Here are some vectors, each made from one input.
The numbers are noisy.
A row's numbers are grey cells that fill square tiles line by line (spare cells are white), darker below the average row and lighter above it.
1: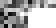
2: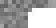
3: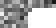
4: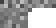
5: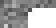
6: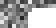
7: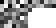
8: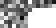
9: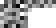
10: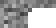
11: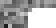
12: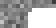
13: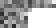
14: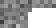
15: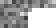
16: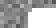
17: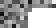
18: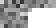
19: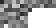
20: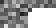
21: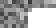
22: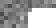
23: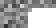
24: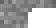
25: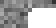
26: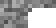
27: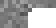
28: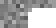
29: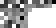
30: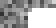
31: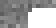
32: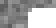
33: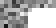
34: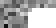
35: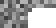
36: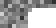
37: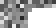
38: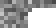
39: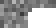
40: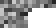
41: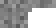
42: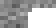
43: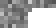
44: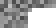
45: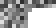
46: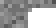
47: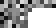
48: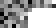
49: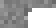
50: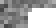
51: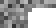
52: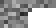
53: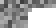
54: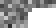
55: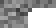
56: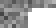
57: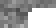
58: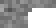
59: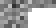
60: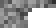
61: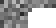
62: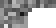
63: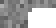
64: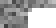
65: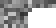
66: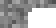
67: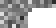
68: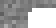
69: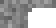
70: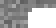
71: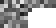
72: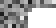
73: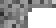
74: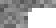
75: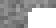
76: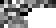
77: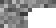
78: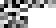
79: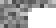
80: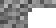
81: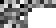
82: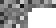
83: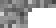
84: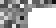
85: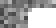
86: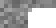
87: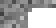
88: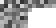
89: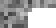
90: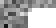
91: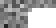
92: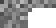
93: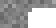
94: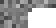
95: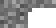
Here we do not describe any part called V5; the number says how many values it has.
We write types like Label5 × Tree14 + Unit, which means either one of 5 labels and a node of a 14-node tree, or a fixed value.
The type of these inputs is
(Circle6 + V5) × Line4.
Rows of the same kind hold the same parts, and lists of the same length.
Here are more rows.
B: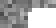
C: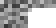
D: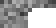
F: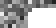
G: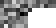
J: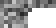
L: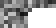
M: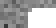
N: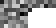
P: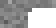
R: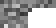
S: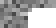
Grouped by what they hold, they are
B, G, J, L, N, P, R, S
C, D, F, M

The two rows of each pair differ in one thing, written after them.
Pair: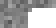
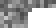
the place on the 4-point line
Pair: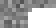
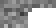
the place on the 4-point line
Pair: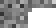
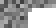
the place on the 4-point line
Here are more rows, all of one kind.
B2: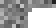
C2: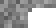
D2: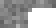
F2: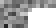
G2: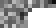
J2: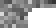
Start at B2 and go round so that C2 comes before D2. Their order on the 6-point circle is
B2, G2, F2, C2, J2, D2.
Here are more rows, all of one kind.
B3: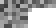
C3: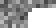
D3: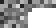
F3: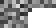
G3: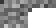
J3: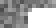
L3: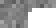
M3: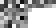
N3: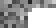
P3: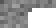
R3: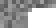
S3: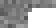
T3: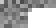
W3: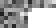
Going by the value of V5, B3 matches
G3, P3 and R3.
